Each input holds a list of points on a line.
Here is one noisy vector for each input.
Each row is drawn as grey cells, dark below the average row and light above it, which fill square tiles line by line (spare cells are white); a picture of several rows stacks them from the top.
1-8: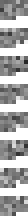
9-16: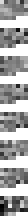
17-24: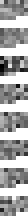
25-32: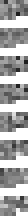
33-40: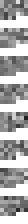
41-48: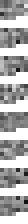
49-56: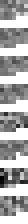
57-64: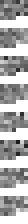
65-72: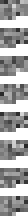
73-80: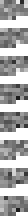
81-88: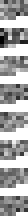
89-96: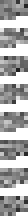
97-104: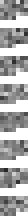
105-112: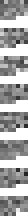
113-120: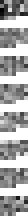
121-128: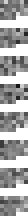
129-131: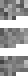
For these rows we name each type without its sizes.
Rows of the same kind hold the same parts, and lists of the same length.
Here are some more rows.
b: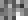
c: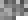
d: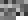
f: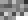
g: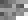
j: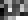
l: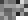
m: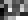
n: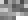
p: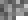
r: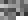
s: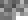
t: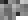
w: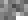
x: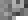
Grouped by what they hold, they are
b, c, f, g, n, p, s, w
d, l, r, t, x
j, m

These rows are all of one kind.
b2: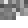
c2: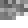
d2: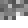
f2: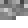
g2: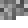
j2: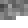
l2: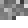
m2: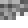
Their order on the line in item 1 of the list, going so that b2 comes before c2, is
m2, b2, j2, d2, g2, l2, f2, c2.
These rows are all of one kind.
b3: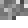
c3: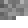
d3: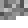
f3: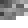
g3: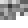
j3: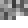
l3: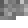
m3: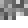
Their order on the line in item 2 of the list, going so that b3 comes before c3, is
d3, b3, f3, l3, c3, j3, g3, m3.
